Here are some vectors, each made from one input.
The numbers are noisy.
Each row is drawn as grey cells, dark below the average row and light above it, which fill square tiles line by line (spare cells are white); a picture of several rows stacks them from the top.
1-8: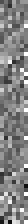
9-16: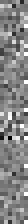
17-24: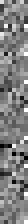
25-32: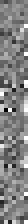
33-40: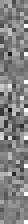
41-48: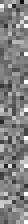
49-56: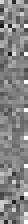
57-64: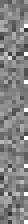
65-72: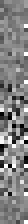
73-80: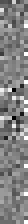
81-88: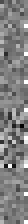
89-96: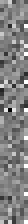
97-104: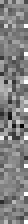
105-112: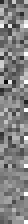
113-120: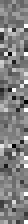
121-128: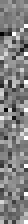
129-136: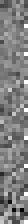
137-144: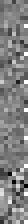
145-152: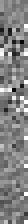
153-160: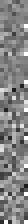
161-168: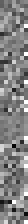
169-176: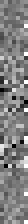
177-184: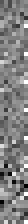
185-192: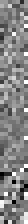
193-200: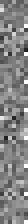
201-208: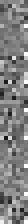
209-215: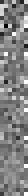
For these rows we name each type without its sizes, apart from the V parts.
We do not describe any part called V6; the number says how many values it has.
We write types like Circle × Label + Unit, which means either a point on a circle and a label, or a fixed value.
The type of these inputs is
Label × (Line + V6).
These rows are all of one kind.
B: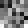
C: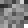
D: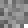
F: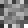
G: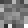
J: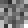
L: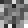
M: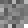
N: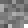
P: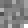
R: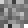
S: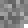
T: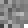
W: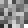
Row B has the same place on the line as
C, R and S.
